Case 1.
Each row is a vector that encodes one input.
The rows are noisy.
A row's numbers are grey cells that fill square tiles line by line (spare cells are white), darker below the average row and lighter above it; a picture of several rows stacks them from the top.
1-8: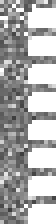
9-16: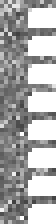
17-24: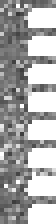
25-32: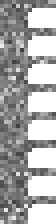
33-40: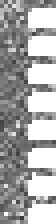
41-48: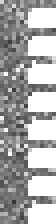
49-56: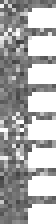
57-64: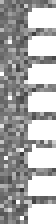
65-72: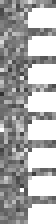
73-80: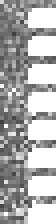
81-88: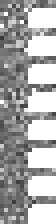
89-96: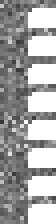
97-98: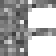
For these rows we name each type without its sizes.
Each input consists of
a point on a line.
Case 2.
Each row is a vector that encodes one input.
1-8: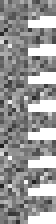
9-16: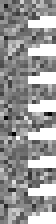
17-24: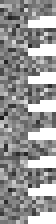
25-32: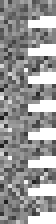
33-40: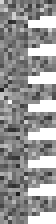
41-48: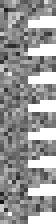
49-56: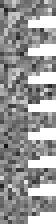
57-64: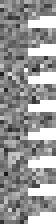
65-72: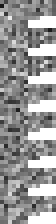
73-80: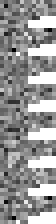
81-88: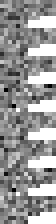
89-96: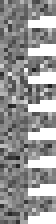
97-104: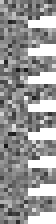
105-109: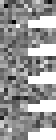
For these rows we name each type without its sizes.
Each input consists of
a point on a circle.
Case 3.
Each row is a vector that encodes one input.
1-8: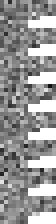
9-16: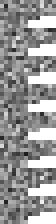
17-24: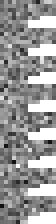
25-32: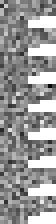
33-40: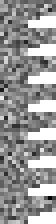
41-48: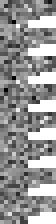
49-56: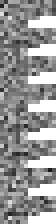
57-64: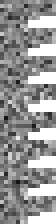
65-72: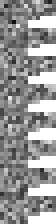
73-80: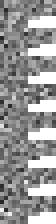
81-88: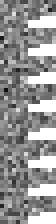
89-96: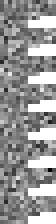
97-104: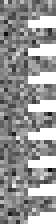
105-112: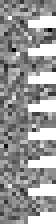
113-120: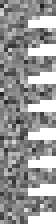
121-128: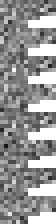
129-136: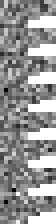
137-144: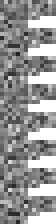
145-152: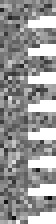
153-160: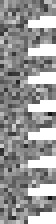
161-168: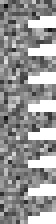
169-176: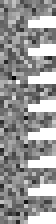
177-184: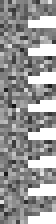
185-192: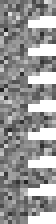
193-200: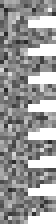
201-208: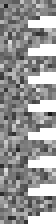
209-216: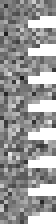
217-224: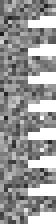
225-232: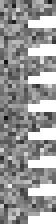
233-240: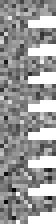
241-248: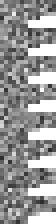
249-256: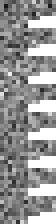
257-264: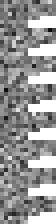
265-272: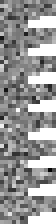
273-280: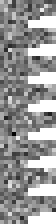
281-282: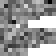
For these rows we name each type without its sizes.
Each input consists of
a point on a circle.
